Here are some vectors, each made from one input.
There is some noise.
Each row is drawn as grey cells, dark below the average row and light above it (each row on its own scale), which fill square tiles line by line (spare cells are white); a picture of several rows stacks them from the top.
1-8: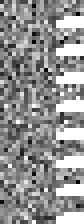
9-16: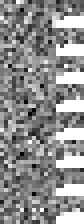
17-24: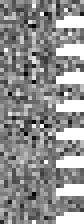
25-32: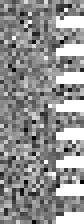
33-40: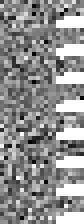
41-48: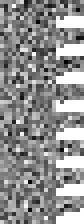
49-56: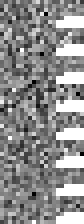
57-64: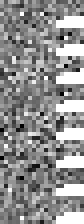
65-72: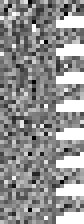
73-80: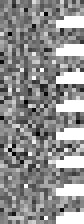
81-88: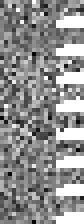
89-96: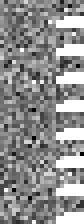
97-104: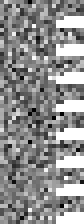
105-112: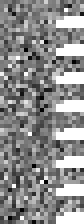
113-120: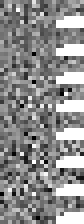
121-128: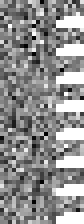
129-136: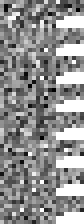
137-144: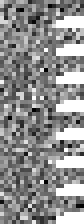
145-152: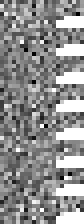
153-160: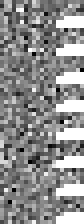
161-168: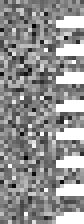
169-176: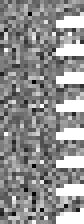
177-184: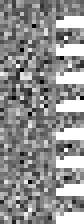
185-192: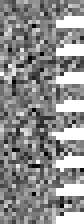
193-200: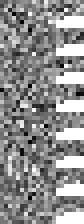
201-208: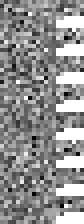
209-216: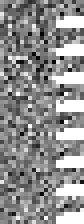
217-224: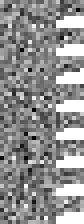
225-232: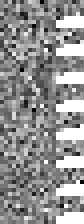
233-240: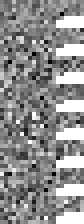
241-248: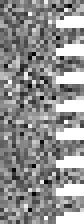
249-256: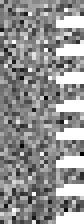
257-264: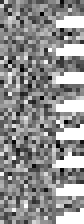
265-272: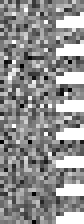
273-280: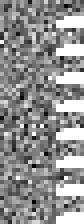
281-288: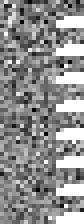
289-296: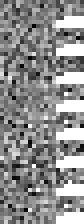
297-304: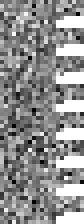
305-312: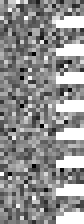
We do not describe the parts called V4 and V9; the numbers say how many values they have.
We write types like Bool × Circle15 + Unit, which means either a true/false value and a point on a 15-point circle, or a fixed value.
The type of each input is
(Circle10 + List2(V4)) × V9 + Circle11 × Line5.
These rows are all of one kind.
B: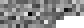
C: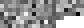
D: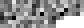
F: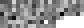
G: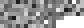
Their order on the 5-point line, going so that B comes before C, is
B, G, C, F, D.
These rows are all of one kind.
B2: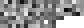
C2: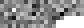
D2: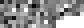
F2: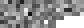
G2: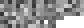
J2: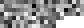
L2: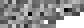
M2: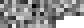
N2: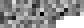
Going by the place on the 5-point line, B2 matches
F2 and L2.
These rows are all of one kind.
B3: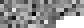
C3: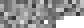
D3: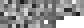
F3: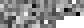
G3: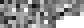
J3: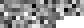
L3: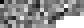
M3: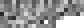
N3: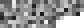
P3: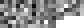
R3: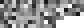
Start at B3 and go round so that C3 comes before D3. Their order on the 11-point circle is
B3, C3, M3, N3, R3, L3, G3, P3, D3, F3, J3.
